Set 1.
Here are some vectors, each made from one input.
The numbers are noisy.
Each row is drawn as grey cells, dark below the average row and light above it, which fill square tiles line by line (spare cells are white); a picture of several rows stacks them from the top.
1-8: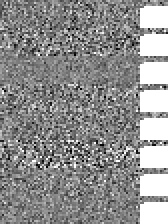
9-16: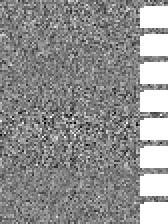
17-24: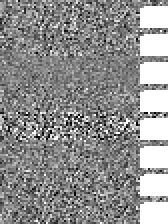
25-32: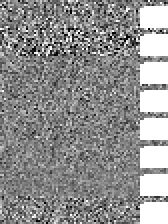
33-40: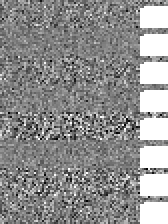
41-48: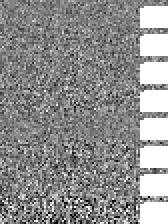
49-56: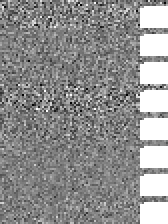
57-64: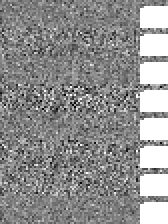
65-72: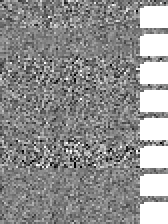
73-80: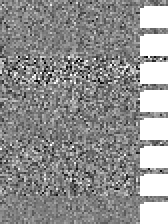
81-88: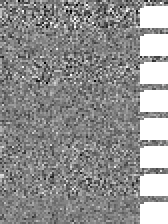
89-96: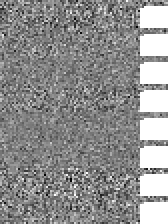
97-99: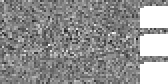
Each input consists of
a true/false value, together with either a point on a 6-point line, or a point on an 8-point line.
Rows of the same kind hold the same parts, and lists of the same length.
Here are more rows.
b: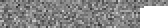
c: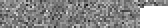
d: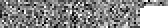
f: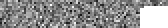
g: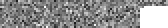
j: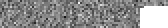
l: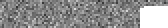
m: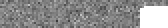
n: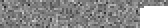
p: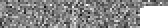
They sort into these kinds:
b, d, g, j, l, n
c, f, m, p

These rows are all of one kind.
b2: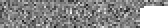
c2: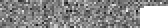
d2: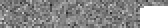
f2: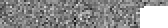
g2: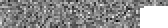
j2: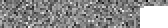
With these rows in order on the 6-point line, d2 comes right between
f2 and g2.
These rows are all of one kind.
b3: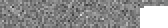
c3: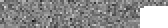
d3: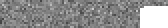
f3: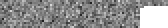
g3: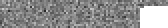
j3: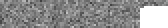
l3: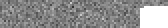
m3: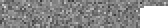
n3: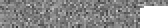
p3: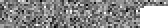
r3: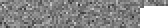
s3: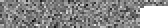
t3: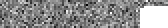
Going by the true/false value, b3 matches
l3 and n3.
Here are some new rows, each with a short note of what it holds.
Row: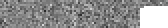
a point on an 8-point line and a true/false value
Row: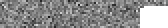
a point on an 8-point line and a true/false value
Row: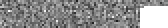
a point on a 6-point line and a true/false value
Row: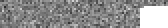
a point on an 8-point line and a true/false value
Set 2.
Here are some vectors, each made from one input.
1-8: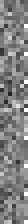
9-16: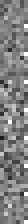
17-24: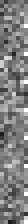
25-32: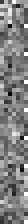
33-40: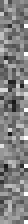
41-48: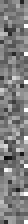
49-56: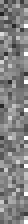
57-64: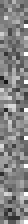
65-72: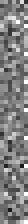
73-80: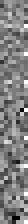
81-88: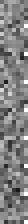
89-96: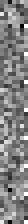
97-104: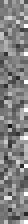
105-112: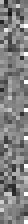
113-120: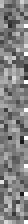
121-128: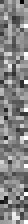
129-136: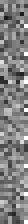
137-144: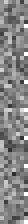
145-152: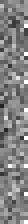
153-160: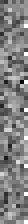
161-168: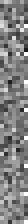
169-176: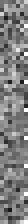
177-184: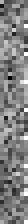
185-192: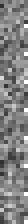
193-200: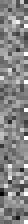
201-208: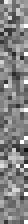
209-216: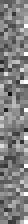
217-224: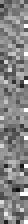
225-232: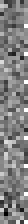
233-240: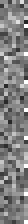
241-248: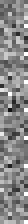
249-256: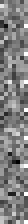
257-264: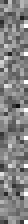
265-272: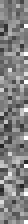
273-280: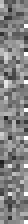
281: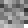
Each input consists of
a node of an 18-node tree, together with either a point on a 7-point line, or a point on a 9-point line.
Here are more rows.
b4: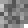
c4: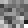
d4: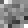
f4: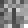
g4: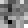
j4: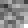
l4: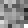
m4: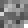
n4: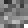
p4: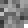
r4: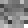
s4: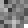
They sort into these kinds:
b4, c4, f4, g4, j4, n4, r4, s4
d4, l4, m4, p4

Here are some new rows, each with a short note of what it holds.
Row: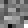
a point on a 9-point line and a node of an 18-node tree
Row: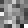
a point on a 9-point line and a node of an 18-node tree
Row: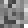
a point on a 7-point line and a node of an 18-node tree
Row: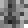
a point on a 7-point line and a node of an 18-node tree
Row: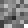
a point on a 7-point line and a node of an 18-node tree
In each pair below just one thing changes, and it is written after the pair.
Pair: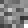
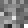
the place on the 9-point line
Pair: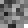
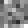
the node of the tree
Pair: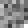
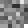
the place on the 9-point line
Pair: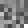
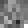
the node of the tree
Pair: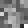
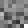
the place on the 9-point line
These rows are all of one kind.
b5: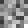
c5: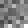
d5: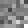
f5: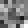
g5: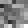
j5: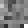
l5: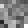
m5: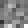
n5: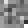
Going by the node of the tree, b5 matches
d5, l5 and m5.
